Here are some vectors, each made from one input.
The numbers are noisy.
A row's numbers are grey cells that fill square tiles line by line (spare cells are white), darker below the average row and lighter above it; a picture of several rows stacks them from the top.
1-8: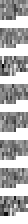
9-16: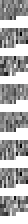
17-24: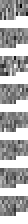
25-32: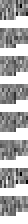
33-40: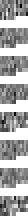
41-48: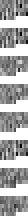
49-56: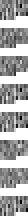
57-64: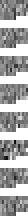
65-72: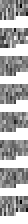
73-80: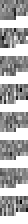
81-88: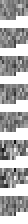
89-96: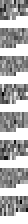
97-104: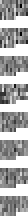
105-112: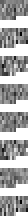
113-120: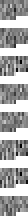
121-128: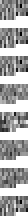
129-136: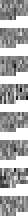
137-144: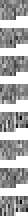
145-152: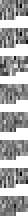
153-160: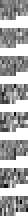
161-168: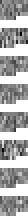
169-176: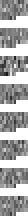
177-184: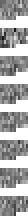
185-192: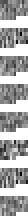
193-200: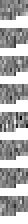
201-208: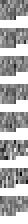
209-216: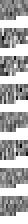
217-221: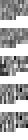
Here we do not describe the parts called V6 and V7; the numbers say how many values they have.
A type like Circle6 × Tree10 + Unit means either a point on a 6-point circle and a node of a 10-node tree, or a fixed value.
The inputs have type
Bool × Bool × Bool + (Line8 + Tree8) × V6 × V7 + Tree9.
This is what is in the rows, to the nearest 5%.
About 15% of them hold a node of a 9-node tree. About 20% of them hold three true/false values. The rest hold a value of V6 and a value of V7, together with either a point on an 8-point line, or a node of an 8-node tree.
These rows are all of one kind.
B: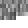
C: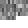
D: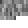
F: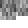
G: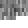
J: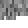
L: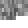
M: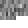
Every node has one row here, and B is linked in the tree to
G.
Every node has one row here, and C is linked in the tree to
M.
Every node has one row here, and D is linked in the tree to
J.
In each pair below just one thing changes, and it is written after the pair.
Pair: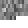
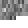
the value of V7
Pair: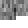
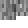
the value of V7
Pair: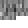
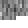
the value of V7
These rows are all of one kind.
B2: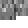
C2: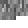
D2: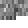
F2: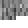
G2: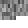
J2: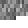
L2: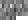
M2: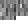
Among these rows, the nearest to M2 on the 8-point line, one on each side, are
C2 and L2.
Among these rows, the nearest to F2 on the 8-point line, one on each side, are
G2 and L2.
